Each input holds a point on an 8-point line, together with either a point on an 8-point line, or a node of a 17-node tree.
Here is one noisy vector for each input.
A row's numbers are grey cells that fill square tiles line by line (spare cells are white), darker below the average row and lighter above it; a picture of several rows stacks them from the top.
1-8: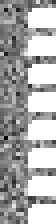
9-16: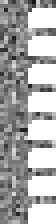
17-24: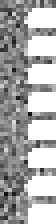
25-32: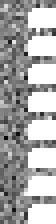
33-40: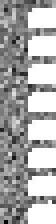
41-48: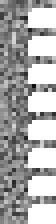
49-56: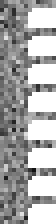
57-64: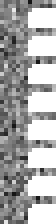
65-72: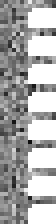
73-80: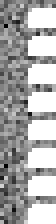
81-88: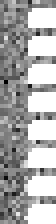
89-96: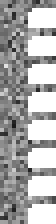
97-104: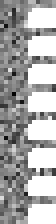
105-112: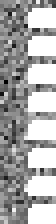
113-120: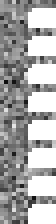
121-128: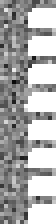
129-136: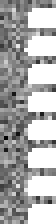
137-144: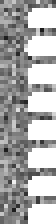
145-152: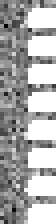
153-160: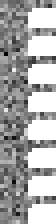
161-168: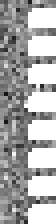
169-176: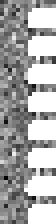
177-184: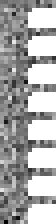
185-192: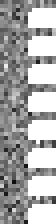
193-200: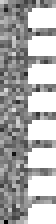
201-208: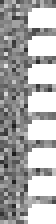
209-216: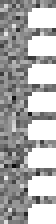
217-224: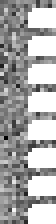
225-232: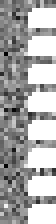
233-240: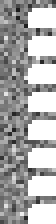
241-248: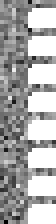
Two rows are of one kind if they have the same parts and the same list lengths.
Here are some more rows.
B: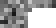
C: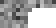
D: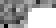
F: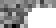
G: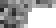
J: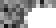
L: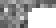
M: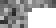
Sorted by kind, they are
B, D, F, G, J, M
C, L

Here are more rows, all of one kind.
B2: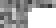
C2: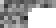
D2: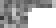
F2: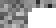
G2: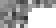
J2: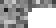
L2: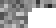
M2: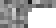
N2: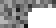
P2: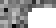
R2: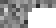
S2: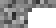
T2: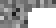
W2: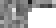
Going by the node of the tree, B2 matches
F2, L2 and W2.
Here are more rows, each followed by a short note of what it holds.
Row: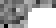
a point on each of two 8-point lines
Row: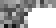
a point on each of two 8-point lines
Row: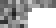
a point on each of two 8-point lines
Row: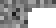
a point on an 8-point line and a node of a 17-node tree
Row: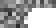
a point on each of two 8-point lines
